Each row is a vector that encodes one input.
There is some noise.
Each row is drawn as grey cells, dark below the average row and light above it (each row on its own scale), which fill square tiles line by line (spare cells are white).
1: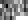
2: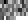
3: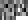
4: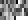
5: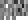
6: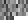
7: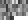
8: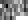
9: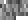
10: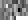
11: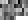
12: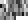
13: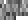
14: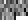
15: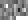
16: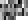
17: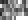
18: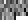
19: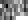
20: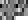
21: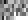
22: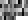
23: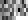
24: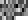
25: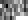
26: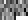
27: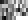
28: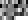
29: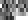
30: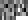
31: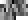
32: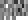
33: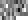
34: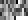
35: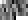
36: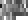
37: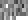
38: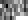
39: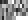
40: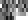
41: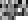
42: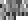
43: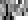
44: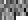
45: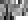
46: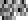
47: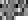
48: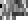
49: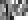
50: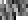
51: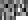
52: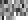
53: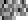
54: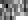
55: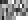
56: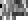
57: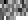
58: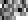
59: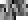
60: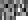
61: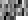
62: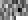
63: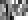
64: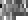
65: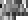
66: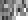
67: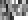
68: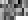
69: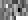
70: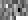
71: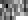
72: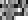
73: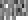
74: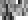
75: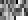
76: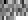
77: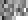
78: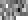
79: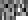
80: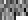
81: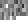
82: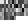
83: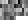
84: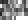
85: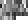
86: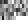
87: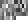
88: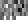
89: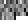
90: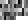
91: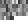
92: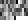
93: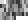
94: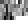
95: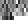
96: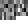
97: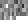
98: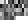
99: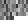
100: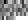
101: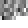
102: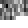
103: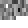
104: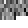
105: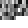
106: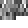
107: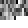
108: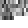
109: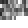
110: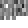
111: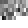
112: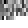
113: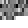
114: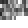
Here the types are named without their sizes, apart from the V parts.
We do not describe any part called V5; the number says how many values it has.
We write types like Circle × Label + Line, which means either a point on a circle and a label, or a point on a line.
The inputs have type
List(Line) × V5.
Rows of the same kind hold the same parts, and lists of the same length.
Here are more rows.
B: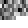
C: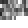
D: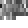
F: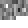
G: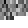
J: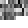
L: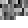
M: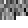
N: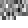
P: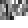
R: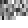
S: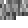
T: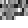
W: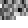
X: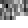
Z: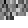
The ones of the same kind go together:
B, F, J, L, N, S, W
C, M, X
D, G, P, R, T, Z

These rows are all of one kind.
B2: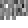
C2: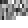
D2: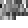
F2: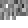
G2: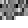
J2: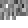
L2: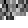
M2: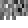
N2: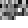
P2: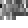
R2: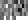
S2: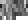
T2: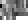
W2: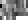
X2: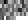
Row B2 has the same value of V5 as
F2, J2, M2 and R2.
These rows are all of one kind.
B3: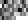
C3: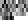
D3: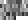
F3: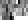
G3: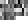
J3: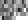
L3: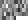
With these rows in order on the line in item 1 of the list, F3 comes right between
D3 and G3.
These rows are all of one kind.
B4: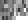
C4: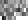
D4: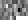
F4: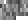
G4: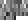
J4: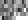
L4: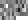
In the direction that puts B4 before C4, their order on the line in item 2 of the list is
D4, B4, F4, J4, G4, C4, L4.
